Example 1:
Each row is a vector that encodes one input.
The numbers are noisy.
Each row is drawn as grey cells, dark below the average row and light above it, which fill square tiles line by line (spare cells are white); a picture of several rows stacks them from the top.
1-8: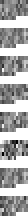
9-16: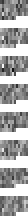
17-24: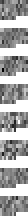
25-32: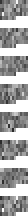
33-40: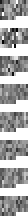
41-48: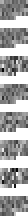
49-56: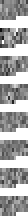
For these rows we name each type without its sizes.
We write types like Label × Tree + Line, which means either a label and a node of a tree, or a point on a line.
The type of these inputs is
Label.
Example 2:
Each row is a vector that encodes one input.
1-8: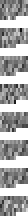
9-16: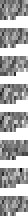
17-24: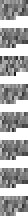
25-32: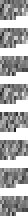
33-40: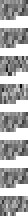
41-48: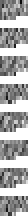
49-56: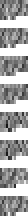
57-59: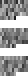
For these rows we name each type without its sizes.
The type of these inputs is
Line.
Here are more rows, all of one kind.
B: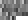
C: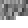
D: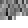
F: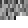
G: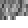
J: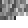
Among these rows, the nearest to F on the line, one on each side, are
D and J.
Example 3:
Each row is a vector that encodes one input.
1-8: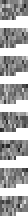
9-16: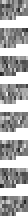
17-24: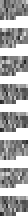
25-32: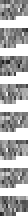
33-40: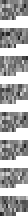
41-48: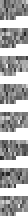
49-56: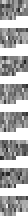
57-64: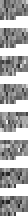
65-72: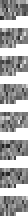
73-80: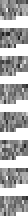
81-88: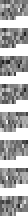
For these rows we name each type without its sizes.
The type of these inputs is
Bool × Bool × Bool.
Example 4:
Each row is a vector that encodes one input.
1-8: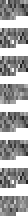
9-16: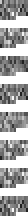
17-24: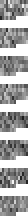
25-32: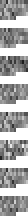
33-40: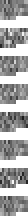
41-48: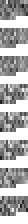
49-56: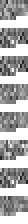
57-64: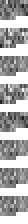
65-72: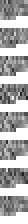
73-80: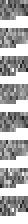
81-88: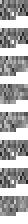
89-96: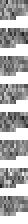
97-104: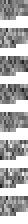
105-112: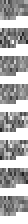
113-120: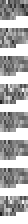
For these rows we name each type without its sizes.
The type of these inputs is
Line.
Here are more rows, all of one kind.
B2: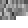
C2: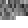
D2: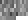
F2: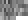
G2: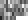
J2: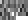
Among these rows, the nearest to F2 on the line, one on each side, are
C2 and D2.
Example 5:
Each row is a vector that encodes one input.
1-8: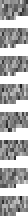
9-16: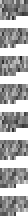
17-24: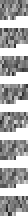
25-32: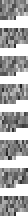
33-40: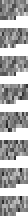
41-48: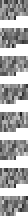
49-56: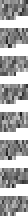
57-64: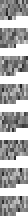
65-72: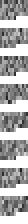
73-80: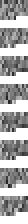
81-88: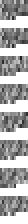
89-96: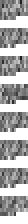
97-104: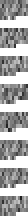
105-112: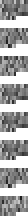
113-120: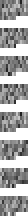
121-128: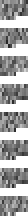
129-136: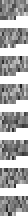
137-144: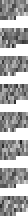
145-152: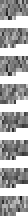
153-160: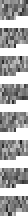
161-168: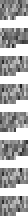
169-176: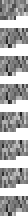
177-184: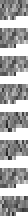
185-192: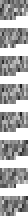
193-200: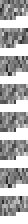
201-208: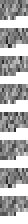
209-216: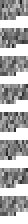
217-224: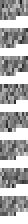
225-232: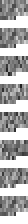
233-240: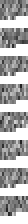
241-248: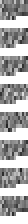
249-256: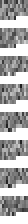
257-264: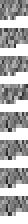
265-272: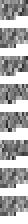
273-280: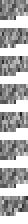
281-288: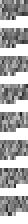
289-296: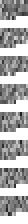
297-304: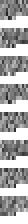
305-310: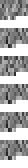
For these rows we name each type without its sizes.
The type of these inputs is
Line.
